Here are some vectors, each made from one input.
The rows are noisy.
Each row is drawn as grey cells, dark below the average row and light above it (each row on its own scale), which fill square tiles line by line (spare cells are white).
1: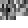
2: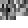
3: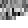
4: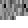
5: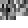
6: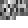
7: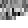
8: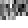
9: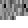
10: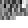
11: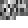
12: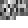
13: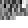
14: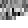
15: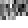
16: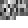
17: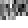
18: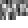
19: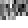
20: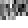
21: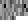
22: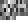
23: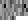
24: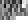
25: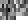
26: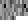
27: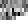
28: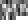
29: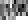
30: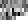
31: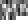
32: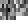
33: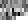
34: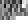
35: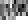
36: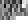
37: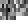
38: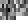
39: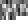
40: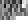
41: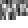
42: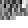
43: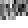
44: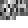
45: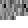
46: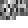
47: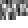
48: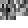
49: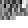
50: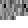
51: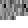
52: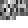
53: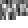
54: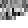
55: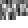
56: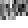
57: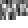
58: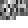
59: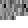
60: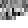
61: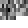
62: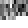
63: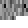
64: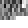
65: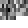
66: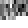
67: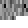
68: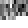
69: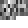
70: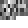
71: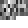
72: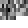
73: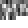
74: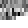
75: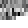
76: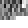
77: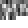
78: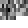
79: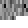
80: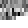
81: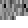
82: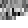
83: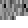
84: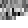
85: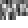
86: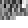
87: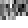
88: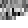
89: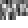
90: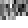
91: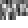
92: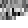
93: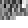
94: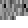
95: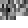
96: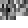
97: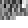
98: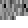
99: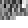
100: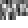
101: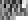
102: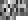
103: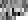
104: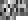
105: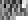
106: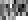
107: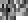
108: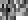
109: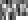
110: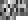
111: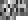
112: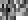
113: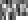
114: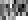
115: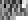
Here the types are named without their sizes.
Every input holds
a label.
